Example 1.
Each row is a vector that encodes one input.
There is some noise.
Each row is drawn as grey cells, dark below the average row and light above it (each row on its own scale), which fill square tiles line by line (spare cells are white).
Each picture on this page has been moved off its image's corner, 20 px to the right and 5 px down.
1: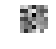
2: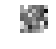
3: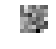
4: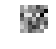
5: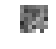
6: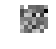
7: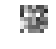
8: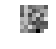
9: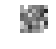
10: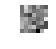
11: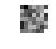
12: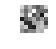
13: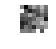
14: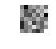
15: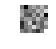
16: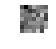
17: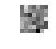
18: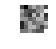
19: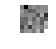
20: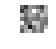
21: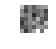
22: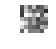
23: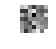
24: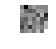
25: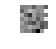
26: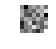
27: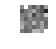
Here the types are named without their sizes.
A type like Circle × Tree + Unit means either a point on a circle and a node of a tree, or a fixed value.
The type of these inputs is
Line × Line.
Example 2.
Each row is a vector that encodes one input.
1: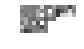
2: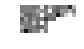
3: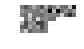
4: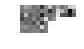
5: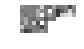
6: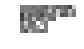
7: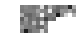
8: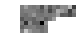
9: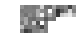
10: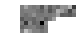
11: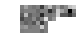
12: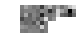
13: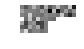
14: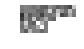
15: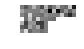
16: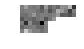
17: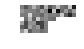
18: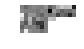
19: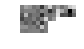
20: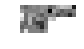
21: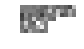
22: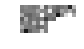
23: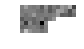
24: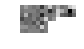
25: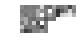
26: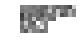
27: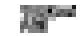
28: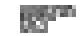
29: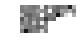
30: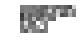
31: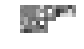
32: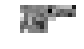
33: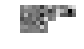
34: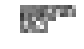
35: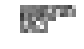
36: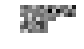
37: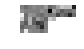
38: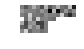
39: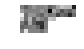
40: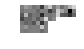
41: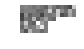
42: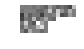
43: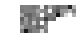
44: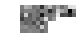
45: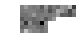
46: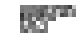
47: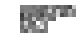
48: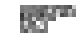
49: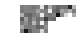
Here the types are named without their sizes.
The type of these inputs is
Line.
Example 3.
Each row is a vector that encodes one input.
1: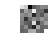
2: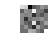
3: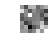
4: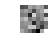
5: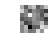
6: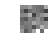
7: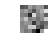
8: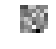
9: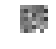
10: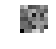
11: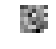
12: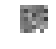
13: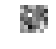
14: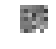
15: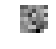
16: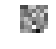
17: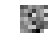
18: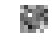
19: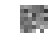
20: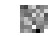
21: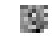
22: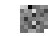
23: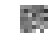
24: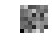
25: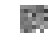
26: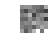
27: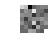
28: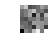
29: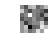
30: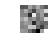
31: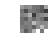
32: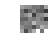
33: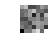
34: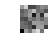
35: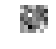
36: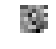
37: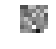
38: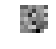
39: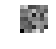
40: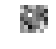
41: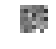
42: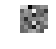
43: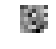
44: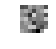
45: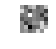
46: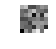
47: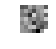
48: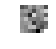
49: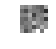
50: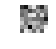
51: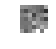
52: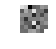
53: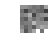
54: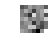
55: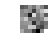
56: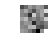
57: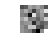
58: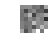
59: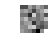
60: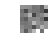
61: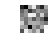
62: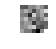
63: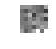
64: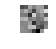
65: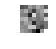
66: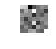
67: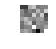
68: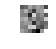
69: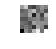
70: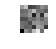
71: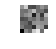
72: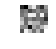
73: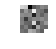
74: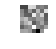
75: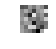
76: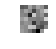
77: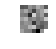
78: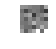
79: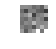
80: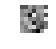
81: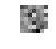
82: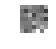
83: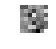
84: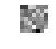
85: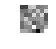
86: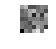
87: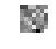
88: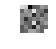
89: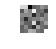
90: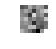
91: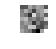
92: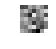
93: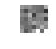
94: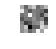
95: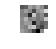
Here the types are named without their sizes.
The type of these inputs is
Line.
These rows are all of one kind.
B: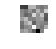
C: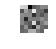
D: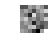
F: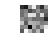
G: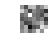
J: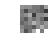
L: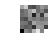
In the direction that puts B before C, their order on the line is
D, B, F, G, J, L, C.
